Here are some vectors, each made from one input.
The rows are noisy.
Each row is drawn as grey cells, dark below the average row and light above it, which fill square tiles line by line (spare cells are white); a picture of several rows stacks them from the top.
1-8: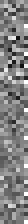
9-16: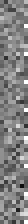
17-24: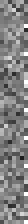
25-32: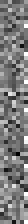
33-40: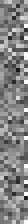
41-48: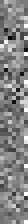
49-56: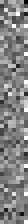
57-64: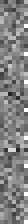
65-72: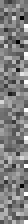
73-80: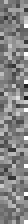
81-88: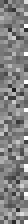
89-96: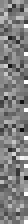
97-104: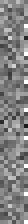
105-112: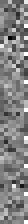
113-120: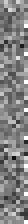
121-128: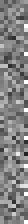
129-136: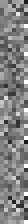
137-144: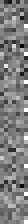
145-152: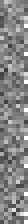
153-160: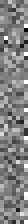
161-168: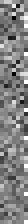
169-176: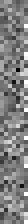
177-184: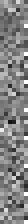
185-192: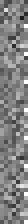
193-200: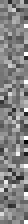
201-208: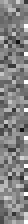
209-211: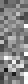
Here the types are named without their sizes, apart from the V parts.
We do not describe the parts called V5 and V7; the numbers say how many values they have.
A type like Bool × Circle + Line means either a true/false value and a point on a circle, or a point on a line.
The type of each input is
(Bool × Line + (Tree + Unit) × V5) × V7.
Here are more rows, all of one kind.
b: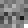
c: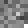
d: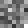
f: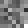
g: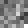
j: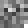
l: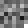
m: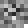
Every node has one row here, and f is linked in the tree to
b, l and m.
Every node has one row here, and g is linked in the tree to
c.
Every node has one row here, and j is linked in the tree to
d.
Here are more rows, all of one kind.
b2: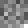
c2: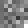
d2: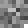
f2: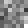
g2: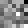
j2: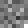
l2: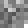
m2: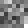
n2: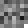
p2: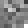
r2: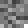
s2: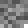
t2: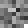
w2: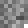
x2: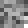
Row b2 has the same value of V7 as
c2, j2, r2 and s2.
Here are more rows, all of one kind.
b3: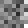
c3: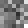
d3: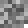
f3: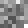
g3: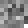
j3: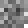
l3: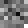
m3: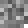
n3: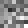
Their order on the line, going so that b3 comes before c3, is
j3, b3, c3, n3, f3, l3, d3, g3, m3.
